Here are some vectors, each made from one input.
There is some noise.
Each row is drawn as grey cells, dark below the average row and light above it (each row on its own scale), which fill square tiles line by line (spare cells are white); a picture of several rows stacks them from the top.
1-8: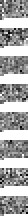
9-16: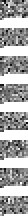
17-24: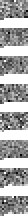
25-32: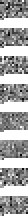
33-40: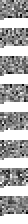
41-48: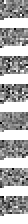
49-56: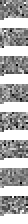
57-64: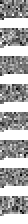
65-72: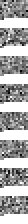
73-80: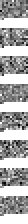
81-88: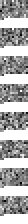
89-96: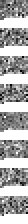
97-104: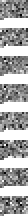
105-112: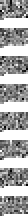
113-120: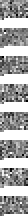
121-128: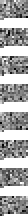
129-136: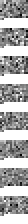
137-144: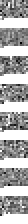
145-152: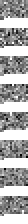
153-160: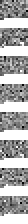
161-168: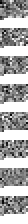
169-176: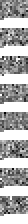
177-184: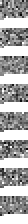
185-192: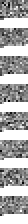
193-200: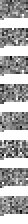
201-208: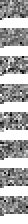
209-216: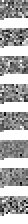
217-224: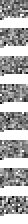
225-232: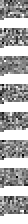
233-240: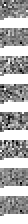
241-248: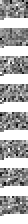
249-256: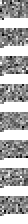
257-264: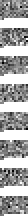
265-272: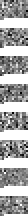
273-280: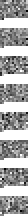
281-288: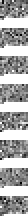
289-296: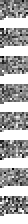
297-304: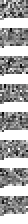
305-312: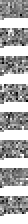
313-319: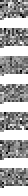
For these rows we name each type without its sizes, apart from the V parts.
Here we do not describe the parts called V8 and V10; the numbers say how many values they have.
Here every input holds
a value of V10, together with either a point on a circle and a true/false value, or a value of V8.
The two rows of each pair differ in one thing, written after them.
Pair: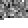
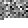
the value of V10
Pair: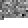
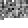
the value of V10
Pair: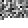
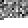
the value of V8
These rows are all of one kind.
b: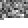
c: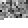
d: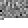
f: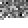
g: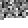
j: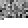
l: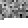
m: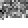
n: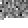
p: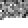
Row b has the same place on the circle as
j, l, m and n.
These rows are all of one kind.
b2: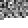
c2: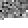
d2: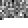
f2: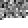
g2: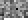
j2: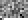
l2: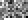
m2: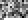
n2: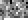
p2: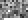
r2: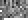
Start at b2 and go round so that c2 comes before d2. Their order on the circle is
b2, p2, c2, r2, l2, f2, g2, n2, d2, m2, j2.
